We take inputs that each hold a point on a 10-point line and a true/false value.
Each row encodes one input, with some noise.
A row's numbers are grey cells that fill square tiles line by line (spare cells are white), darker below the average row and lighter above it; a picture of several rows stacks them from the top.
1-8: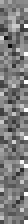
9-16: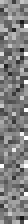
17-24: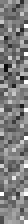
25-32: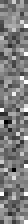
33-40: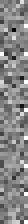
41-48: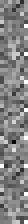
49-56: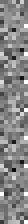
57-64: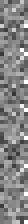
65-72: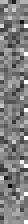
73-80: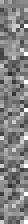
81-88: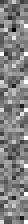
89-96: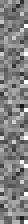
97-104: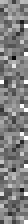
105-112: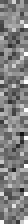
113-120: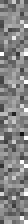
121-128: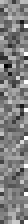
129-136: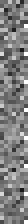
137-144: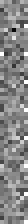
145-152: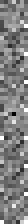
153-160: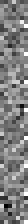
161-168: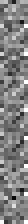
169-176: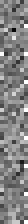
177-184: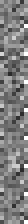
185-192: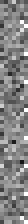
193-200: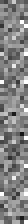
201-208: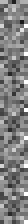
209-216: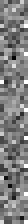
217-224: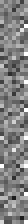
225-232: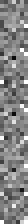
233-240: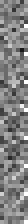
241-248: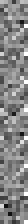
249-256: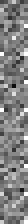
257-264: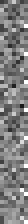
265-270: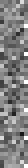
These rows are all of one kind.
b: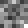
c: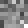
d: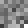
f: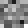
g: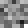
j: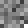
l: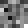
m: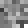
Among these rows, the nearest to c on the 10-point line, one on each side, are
d and m.
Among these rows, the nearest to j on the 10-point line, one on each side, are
b and d.
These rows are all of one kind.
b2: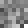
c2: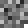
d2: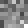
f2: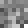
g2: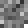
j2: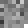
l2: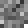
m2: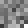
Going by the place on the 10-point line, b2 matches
d2 and f2.
